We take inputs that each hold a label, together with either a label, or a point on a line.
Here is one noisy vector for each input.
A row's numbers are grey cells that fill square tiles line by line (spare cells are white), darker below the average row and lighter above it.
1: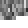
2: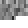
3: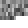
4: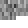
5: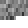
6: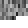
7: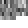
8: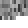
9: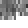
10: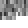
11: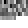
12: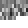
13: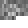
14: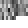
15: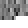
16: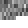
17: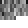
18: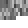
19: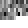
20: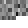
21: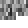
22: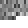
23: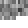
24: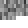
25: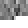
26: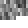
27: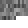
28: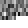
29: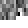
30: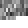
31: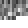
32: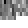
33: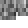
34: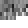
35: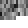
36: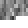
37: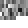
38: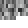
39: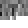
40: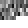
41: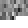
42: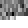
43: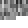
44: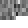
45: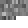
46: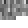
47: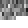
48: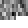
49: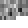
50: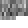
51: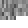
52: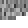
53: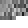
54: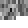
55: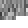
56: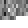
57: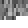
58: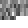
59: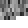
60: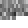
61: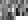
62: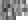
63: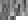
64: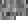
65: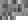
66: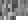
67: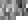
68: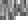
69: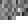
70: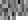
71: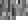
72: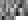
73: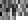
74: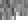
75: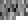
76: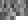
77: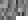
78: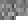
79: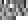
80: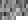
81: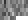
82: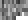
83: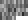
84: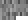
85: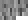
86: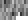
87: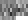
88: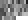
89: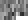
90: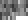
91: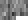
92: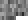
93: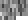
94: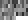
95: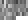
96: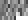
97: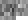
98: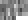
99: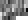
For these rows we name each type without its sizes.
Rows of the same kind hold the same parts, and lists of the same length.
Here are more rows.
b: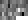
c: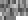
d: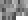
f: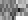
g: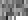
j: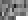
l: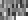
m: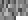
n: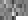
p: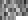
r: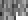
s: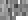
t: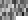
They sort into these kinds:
b, j, n, p, s, t
c, d, f, g, l, m, r

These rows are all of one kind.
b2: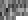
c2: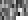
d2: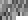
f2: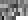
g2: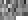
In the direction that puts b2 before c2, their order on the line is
d2, b2, f2, c2, g2.
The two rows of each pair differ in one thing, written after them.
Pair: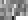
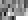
the place on the line
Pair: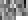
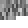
the place on the line
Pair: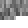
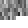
the place on the line
